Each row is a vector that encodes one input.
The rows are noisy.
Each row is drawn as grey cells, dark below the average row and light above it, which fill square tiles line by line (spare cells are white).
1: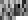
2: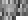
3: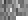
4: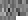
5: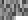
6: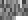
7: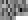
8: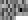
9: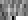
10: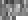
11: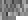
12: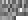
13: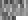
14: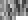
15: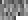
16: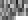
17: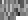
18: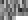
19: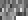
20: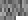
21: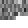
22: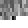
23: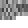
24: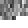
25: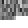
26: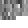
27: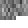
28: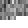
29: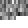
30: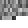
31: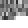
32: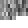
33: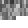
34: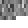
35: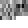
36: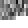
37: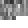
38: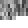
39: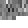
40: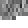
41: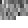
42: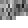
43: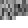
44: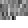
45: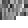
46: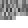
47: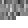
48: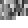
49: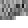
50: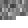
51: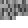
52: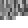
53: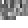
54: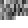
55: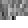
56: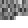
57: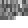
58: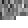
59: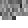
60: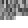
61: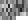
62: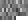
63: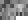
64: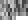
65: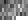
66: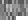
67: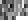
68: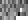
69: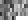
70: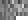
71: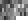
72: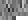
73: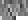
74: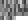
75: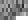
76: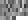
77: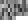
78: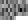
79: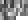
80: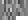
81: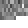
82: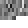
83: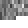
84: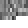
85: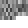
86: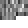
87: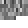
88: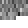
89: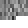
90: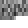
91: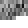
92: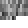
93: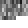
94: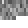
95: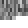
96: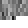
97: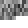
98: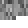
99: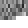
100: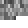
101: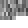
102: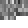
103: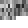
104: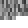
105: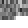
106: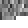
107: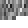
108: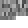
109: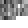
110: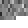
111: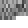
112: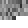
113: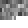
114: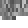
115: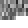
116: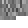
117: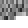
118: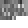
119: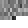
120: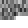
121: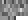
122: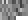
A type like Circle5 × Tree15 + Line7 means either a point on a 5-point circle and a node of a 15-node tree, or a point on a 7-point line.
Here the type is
Bool × Bool × Bool + List2(Circle8).
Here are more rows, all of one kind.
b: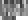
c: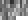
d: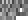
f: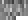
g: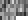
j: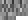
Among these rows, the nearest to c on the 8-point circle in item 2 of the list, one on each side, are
f and g.
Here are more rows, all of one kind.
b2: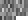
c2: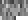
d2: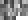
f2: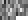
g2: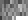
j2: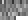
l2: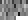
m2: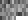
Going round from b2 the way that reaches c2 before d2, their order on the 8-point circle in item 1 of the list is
b2, l2, j2, c2, d2, f2, m2, g2.
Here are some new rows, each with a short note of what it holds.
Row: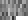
the empty list
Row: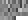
a list of one item
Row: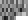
three true/false values
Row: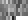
the empty list
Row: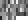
a list of two items
